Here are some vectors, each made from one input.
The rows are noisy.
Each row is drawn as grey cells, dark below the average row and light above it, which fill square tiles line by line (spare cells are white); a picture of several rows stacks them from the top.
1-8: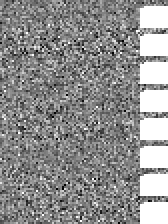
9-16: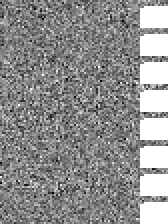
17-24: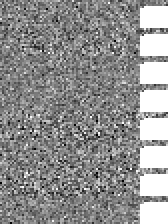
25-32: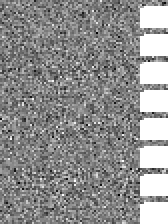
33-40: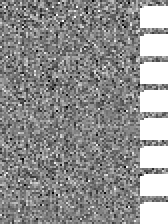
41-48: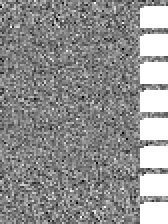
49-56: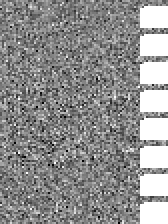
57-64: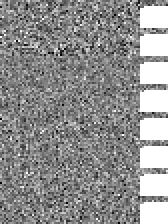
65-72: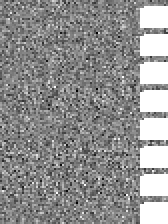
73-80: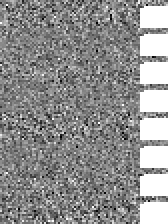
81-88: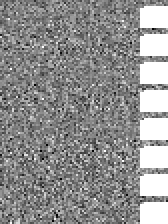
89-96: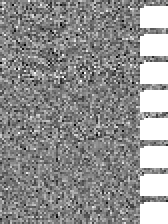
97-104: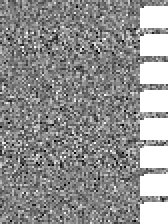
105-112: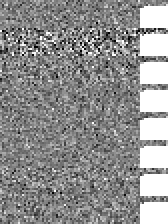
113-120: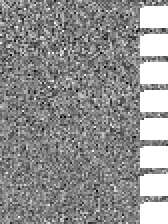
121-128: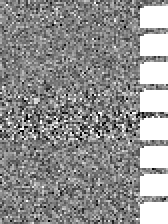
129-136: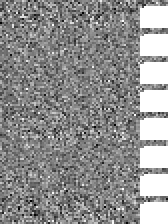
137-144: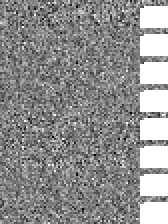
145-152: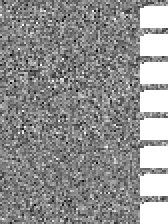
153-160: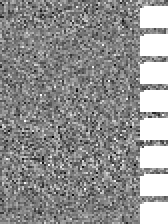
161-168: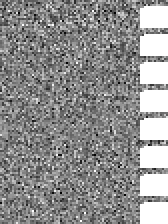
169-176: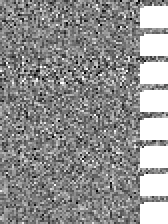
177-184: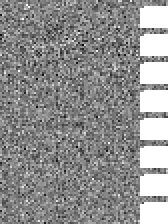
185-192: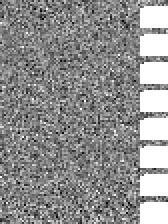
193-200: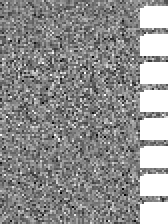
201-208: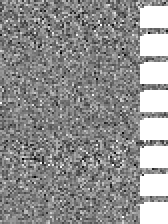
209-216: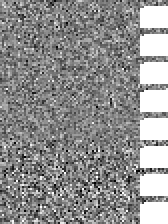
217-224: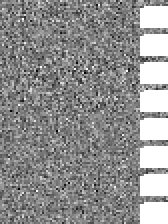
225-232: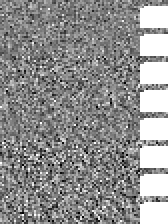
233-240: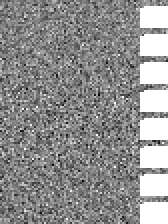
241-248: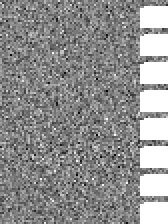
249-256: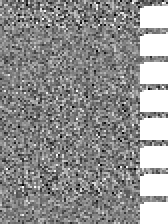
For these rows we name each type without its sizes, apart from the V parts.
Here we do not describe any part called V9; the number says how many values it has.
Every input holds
a value of V9, together with either a point on a circle, or a list of points on a line.
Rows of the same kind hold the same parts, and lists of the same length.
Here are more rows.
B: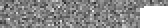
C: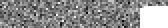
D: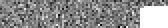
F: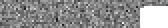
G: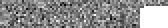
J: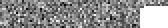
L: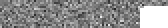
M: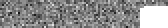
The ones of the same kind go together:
B, F, L
C, D
G, J
M

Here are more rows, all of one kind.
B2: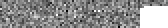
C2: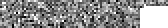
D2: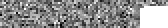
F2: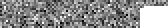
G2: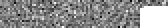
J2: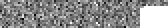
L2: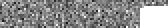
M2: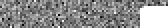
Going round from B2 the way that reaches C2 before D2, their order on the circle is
B2, F2, C2, D2, J2, L2, M2, G2.
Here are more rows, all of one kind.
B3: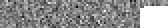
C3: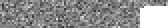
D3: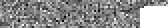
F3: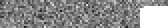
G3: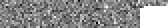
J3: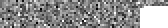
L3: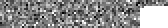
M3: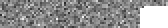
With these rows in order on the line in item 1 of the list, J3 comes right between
C3 and L3.
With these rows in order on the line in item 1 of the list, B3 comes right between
F3 and G3.
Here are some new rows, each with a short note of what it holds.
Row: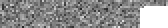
a value of V9, together with a list of one item
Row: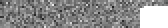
a value of V9, together with a list of one item
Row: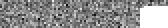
a point on a circle and a value of V9
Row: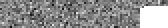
a value of V9, together with the empty list
